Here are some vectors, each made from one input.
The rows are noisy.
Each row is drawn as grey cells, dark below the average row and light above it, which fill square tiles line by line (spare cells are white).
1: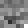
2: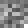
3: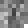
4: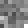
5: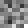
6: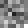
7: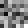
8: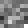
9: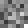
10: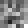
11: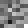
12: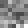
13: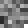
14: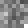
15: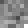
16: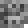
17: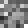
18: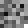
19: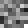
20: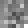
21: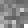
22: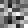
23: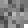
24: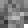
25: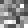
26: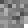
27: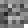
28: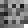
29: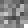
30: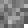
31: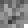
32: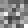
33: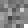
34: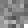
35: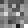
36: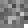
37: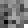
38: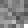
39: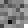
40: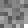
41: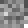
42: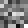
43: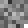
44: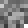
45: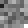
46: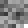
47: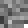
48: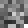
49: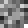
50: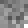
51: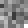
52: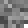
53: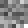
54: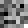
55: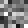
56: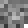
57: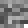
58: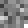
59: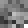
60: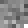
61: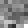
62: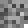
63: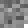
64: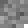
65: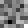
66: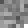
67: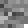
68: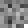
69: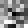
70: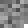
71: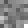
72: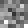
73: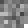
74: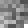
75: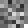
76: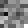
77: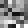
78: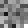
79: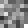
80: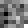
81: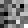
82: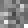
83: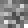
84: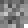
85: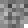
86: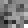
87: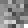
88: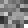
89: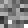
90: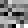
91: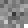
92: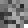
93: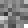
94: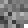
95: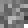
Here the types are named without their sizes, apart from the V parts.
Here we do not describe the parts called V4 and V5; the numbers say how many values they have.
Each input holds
either a point on each of two lines, or a true/false value, a value of V4 and a value of V5.
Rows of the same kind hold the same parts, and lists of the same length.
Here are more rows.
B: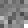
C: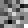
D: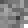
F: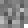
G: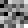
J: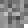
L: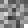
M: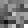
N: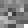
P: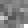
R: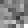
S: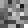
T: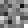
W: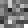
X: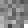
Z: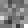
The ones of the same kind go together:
B, C, D, F, G, J, L, N, P, R, T, X, Z
M, S, W

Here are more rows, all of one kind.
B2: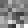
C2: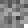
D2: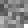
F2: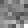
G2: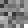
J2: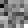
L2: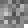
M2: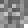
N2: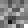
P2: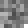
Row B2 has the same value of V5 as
D2 and P2.
